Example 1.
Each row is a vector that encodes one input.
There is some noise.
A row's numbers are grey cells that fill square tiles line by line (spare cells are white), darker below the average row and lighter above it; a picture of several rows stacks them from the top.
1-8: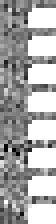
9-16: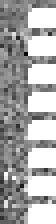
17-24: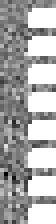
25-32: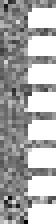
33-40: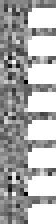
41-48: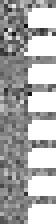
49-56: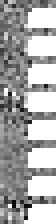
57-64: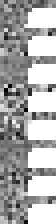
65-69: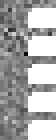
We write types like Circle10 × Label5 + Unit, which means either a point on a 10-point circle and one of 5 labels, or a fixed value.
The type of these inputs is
Circle8 × (Tree9 + Unit).
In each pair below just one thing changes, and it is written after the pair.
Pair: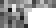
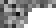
the place on the 8-point circle
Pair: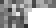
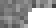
the node of the tree
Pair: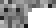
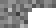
the place on the 8-point circle
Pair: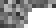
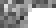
the node of the tree
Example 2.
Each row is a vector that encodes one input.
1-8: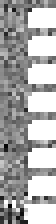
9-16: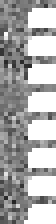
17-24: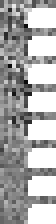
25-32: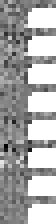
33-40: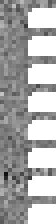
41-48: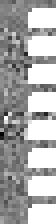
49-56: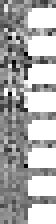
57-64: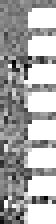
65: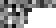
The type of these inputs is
Circle8 × Circle8.
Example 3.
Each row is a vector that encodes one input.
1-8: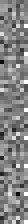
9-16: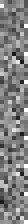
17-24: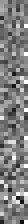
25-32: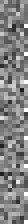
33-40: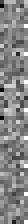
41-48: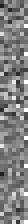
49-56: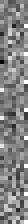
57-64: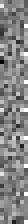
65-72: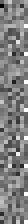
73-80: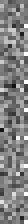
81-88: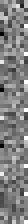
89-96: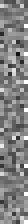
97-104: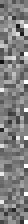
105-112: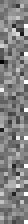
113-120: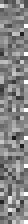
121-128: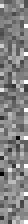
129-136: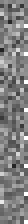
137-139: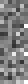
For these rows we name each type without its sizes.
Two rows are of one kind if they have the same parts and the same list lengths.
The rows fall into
3 kinds.
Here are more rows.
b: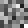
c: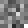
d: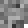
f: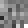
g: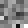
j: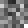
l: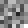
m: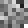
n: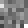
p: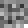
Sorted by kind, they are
b, m
c, d, f, j, n
g, l, p

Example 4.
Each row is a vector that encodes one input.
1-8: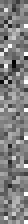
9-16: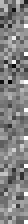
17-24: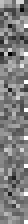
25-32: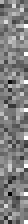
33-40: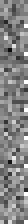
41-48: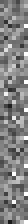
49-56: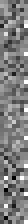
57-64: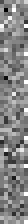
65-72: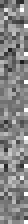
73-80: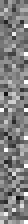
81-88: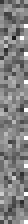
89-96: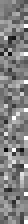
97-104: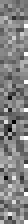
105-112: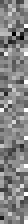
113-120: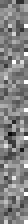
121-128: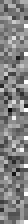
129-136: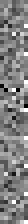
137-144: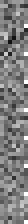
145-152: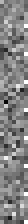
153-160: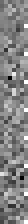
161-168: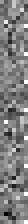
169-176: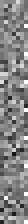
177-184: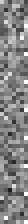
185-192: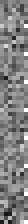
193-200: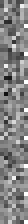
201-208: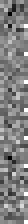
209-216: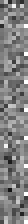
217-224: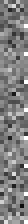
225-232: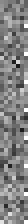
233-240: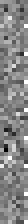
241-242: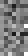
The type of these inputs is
(Bool × Bool × Bool × Bool + Unit) × Tree15.
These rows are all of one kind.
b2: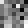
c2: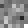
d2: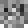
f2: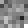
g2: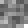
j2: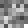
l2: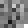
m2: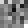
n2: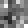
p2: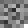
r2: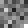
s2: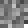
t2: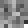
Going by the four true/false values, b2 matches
c2, f2, j2 and r2.
